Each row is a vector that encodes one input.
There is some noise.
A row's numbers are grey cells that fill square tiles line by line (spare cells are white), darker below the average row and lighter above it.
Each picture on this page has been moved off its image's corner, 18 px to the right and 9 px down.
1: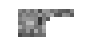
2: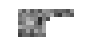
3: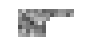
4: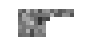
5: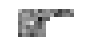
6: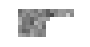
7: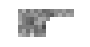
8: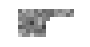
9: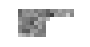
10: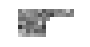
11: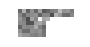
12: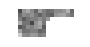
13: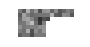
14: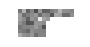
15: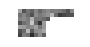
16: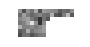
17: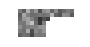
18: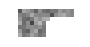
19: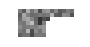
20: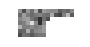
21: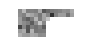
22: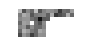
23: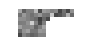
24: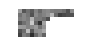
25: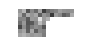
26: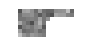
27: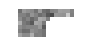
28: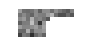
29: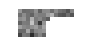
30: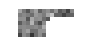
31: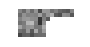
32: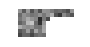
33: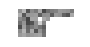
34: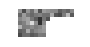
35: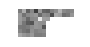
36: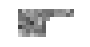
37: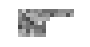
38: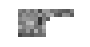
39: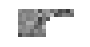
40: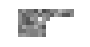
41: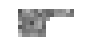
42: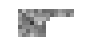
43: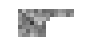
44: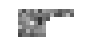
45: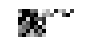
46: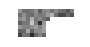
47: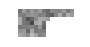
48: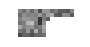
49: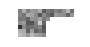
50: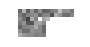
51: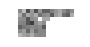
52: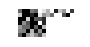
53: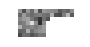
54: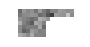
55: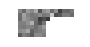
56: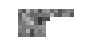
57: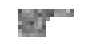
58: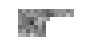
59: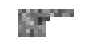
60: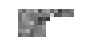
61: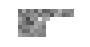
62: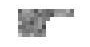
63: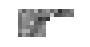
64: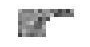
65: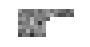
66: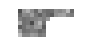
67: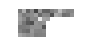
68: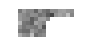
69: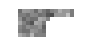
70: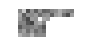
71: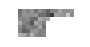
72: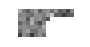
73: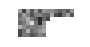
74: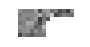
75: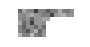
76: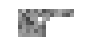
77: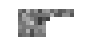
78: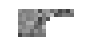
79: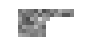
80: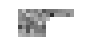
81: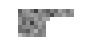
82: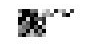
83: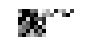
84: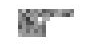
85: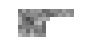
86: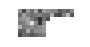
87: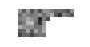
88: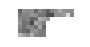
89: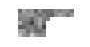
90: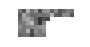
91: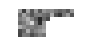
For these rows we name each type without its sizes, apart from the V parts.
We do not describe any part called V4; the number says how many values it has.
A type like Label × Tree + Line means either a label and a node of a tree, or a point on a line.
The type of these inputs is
List(Line × V4).
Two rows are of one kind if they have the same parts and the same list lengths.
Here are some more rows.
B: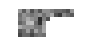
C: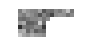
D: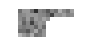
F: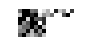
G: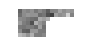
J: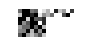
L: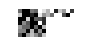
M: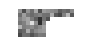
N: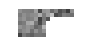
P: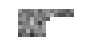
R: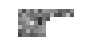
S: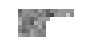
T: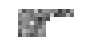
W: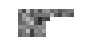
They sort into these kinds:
B, M, N, P, R, T, W
C, D, G, S
F, J, L

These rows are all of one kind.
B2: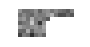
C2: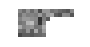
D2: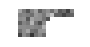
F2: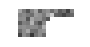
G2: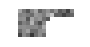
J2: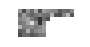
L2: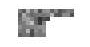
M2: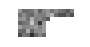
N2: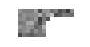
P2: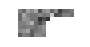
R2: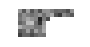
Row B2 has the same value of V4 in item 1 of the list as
D2, F2, G2 and M2.
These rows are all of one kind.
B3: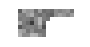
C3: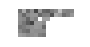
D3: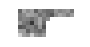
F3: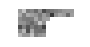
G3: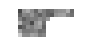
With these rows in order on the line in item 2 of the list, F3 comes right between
B3 and G3.
